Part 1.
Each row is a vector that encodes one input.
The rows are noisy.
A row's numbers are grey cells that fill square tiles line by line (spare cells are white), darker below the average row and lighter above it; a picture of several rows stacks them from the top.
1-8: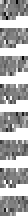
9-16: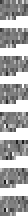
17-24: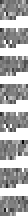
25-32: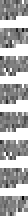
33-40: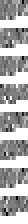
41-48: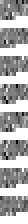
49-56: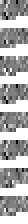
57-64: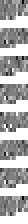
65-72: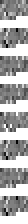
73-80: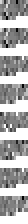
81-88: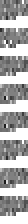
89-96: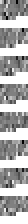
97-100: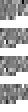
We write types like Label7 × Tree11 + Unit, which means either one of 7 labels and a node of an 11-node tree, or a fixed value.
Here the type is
Bool × Bool × Bool.
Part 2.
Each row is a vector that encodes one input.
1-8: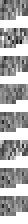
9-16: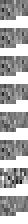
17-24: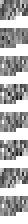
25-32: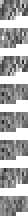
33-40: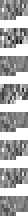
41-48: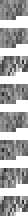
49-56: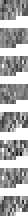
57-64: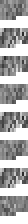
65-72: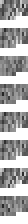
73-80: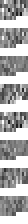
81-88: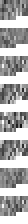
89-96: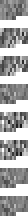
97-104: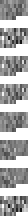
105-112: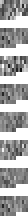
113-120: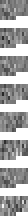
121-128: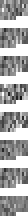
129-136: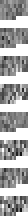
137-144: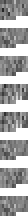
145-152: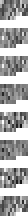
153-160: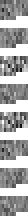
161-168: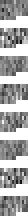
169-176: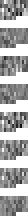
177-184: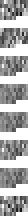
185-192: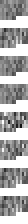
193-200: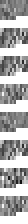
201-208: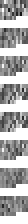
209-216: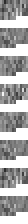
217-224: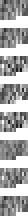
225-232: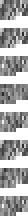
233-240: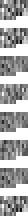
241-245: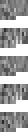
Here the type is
Line7.
